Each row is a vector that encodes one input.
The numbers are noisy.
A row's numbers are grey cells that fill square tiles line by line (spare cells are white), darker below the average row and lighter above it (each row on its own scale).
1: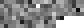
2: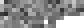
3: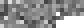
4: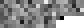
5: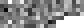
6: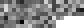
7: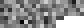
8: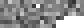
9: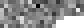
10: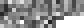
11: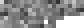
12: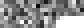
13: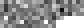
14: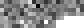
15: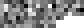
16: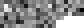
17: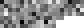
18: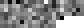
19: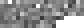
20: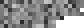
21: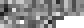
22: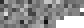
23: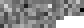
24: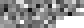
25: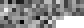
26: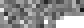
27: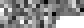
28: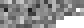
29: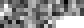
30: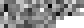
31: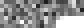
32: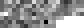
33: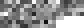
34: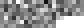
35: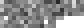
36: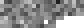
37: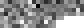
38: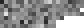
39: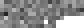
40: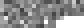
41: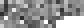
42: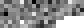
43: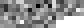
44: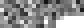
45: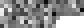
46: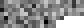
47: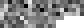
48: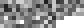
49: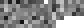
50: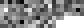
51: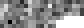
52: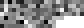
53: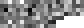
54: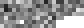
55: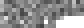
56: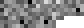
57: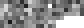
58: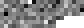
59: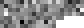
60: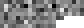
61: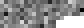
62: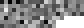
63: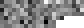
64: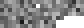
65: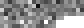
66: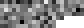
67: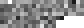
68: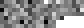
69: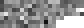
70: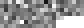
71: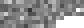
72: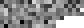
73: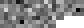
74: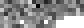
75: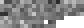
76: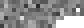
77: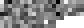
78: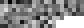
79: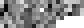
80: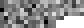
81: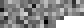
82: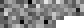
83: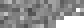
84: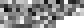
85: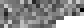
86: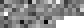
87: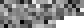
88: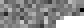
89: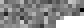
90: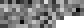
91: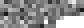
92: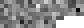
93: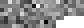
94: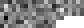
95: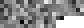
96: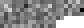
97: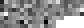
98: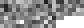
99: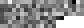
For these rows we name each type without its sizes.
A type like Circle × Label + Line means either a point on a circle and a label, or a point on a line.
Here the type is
Bool × Bool × Bool × Bool × Line.
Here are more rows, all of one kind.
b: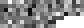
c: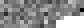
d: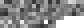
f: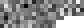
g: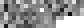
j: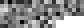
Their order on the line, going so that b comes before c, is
j, f, b, c, d, g.
